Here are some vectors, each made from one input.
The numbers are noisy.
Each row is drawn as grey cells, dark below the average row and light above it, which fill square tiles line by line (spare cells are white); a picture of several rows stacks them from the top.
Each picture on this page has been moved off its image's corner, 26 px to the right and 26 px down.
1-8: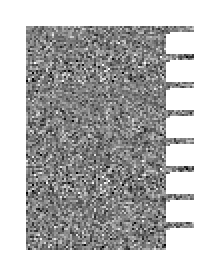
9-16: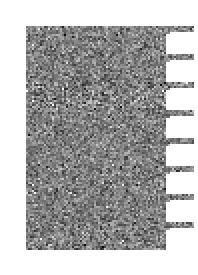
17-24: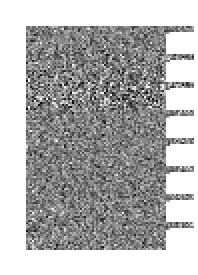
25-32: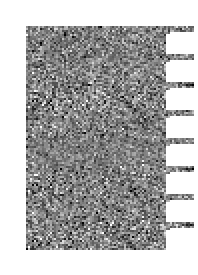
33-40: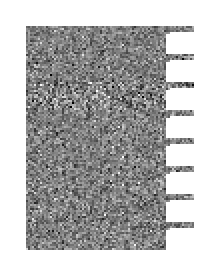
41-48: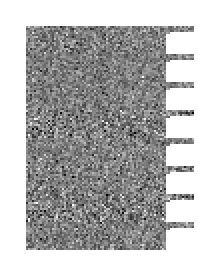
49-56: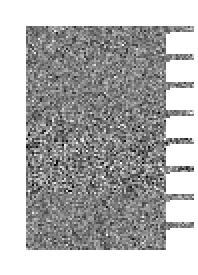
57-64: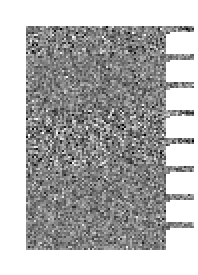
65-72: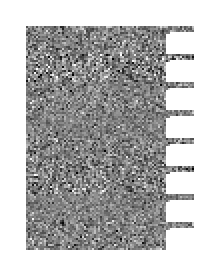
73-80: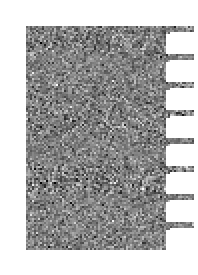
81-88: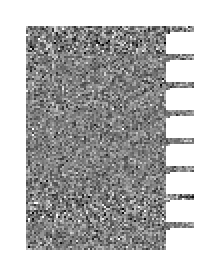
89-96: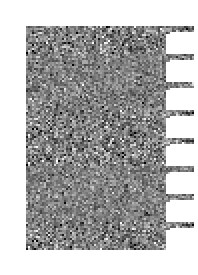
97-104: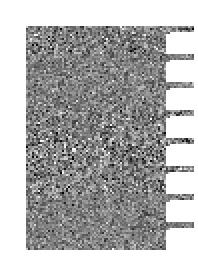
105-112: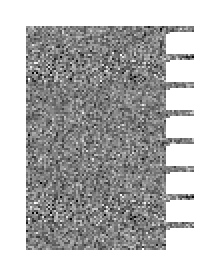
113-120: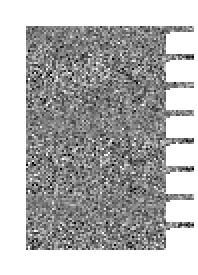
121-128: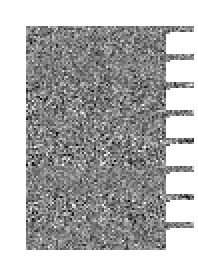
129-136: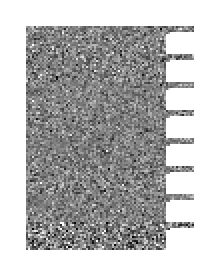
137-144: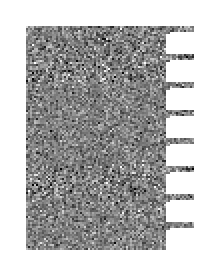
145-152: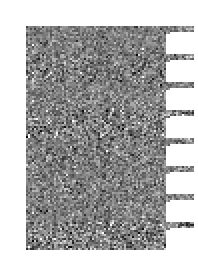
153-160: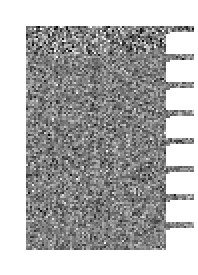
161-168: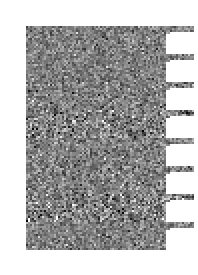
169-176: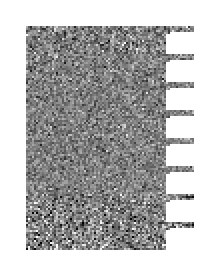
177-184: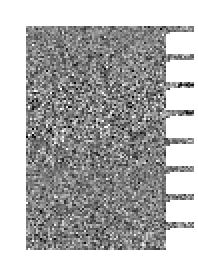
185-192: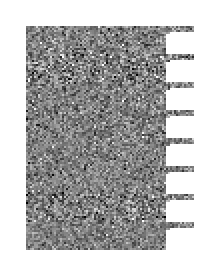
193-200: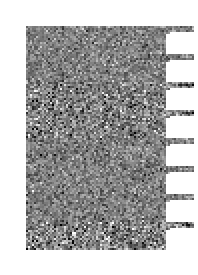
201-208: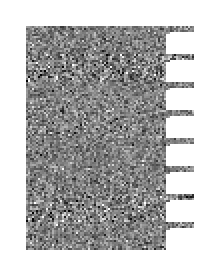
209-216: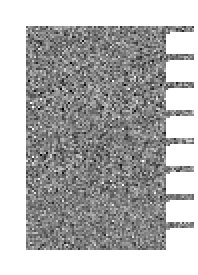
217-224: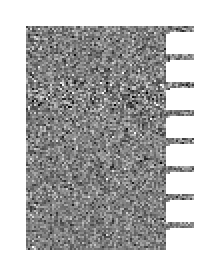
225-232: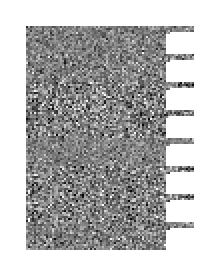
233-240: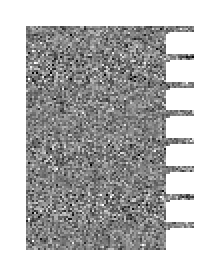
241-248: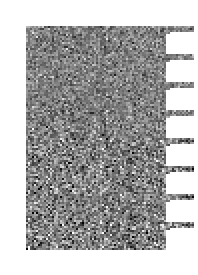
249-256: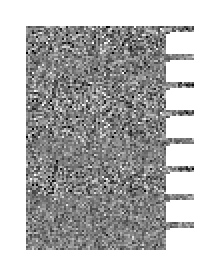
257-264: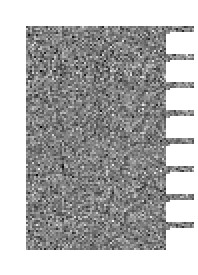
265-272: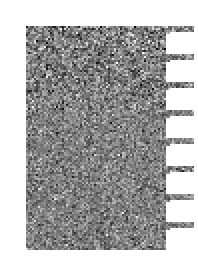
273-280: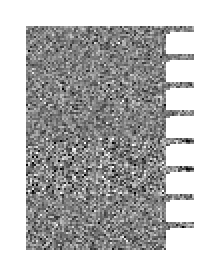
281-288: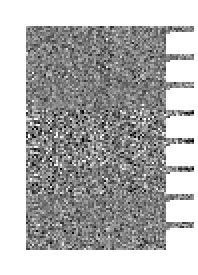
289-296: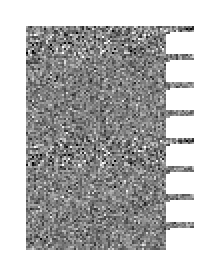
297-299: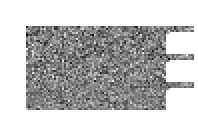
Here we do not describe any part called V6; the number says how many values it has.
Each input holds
a value of V6, together with either a point on a 5-point circle, a point on a 9-point circle and one of 4 labels, or a fixed value.
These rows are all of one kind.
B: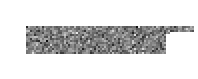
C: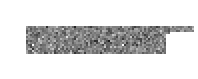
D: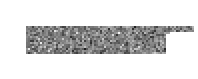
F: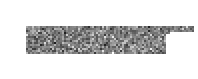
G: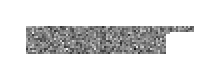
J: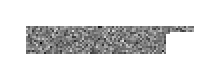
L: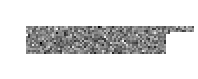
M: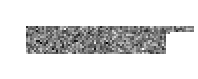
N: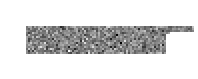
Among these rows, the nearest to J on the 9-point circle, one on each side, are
D and M.
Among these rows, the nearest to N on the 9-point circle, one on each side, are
B and D.
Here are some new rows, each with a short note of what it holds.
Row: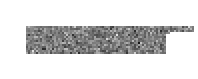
a point on a 5-point circle, a point on a 9-point circle, one of 4 labels and a value of V6
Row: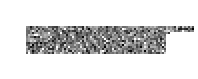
a value of V6
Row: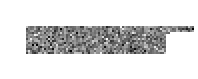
a value of V6
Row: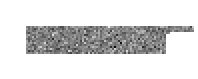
a point on a 5-point circle, a point on a 9-point circle, one of 4 labels and a value of V6
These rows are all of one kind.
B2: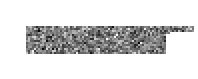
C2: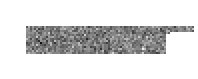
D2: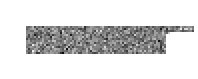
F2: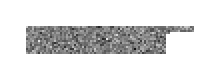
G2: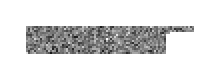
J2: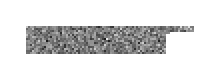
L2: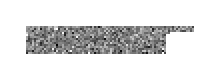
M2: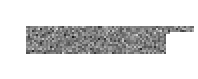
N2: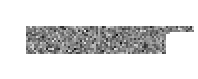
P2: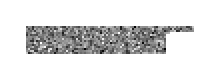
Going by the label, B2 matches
C2, G2, N2 and P2.
